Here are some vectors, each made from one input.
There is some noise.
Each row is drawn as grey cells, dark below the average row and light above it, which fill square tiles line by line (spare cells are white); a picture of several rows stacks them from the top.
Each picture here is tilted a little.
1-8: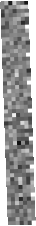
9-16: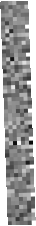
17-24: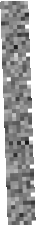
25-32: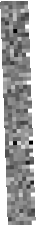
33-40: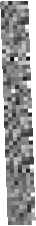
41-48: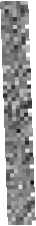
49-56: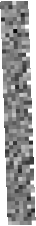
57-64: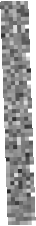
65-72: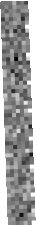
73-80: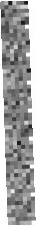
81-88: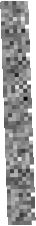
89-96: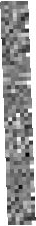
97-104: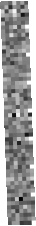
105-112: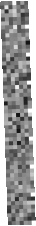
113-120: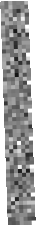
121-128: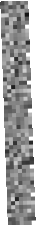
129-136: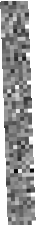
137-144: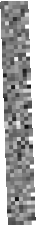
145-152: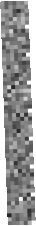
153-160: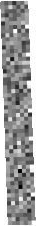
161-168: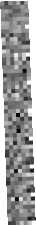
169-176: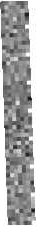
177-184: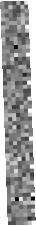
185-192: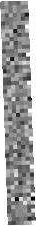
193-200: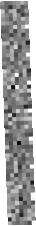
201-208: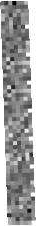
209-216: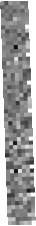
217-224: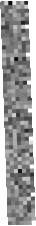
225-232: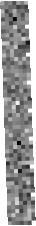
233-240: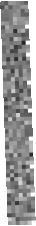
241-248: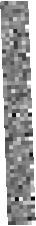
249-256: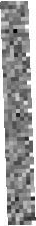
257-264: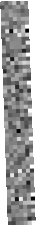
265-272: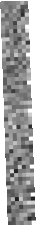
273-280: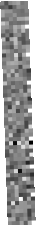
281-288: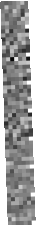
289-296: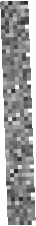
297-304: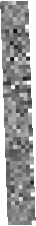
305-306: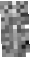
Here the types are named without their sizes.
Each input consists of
a node of a tree, together with a list of points on a line.
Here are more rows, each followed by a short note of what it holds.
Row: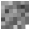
a node of a tree, together with a list of three items
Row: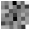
a node of a tree, together with a list of one item
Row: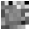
a node of a tree, together with the empty list
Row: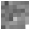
a node of a tree, together with a list of two items
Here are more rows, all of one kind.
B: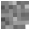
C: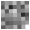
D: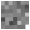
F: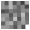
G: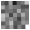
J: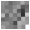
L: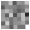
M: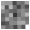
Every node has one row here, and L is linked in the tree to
M.
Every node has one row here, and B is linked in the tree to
D, F and M.
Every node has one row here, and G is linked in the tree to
F.
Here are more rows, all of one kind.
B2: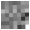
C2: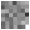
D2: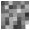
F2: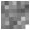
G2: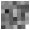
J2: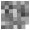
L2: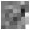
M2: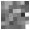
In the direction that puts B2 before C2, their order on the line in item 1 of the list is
B2, D2, C2, J2, F2, L2, G2, M2.
